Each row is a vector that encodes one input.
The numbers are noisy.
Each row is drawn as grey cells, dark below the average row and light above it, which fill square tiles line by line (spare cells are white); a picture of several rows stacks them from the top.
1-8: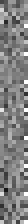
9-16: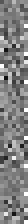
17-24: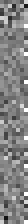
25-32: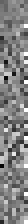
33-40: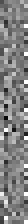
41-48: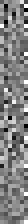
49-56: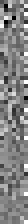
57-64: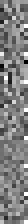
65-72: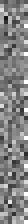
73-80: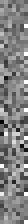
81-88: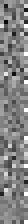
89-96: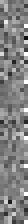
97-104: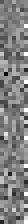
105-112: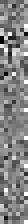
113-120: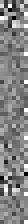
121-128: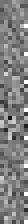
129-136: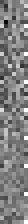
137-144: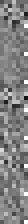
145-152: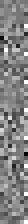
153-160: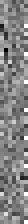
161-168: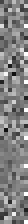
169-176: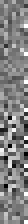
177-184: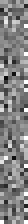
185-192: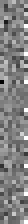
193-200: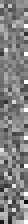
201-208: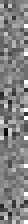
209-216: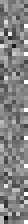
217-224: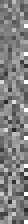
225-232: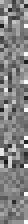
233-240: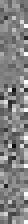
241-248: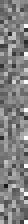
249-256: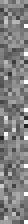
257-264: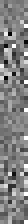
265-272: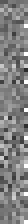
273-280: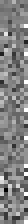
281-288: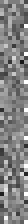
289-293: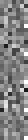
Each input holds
either a point on an 11-point line, or a point on a 19-point line.
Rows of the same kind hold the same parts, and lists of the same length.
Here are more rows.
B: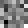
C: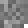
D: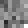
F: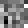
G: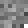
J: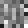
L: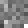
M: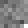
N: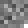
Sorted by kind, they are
B, D, F, M, N
C, G, J, L

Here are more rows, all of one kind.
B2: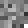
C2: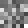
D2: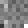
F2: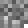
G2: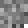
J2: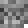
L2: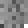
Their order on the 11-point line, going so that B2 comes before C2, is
B2, C2, G2, F2, J2, D2, L2.
